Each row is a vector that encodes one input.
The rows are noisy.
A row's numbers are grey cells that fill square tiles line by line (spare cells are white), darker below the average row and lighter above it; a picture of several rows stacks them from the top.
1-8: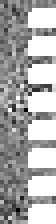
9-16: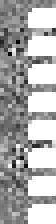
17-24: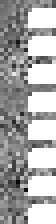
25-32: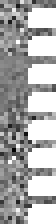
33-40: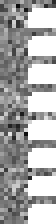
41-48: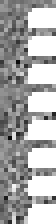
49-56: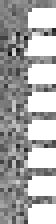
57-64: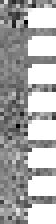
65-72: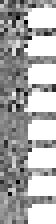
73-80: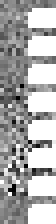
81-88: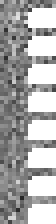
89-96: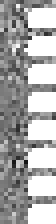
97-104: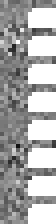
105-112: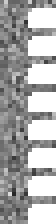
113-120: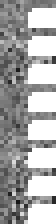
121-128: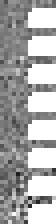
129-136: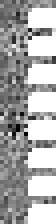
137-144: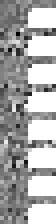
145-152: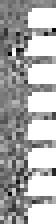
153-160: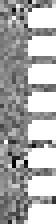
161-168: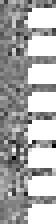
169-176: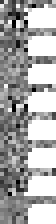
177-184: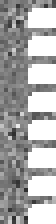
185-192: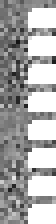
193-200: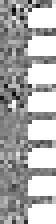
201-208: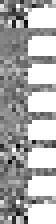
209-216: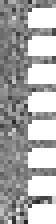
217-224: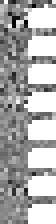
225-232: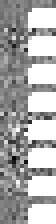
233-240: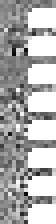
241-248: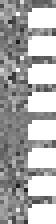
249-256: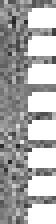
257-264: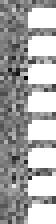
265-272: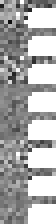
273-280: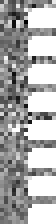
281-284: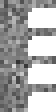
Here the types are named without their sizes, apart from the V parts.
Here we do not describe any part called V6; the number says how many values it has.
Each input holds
a true/false value, together with either a point on a line, or a value of V6.
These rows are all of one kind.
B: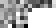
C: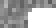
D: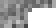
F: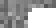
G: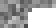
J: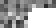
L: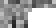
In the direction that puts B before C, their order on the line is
J, L, F, B, D, G, C.
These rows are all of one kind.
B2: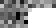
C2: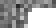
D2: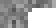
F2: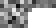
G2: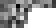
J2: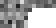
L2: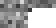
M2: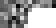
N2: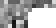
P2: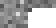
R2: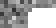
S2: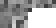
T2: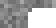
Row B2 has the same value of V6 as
F2, M2, N2 and P2.
